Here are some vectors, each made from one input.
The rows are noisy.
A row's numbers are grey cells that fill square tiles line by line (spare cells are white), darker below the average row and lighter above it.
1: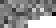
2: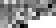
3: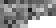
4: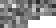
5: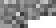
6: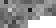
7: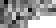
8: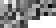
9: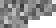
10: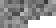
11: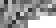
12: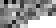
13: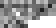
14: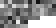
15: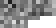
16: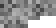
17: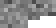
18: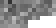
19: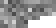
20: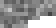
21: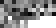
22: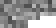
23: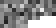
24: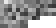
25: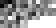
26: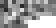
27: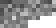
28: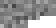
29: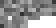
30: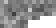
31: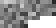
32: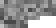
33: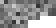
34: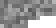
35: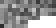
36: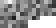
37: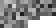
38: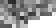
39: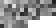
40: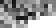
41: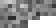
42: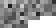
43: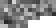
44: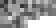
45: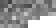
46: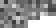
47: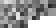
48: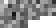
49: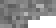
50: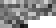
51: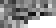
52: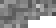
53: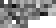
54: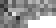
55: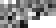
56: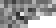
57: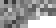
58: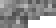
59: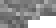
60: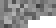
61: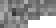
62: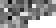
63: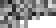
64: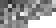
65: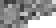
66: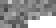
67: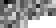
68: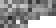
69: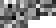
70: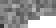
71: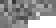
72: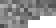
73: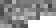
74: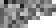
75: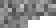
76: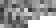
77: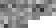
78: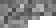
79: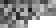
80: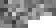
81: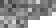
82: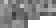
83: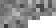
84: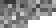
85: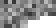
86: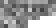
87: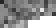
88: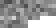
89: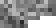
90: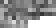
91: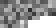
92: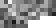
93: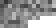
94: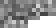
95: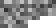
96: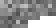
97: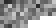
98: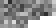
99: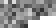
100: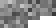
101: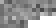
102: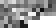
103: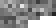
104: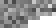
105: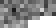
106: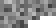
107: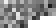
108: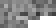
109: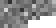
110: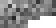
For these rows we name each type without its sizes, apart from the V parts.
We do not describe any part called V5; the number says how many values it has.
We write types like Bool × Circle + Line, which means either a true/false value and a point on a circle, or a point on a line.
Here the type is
Circle × (Circle + V5).
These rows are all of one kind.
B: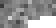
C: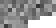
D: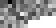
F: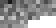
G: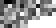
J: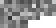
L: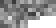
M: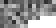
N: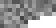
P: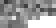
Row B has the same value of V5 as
D, F and N.
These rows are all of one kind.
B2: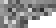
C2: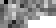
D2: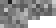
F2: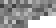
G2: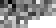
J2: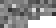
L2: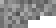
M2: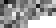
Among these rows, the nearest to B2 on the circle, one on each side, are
G2 and L2.
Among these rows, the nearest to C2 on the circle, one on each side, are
D2 and F2.
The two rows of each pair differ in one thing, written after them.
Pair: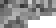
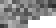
the place on the circle
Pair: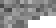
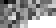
the value of V5
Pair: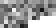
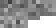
the place on the circle
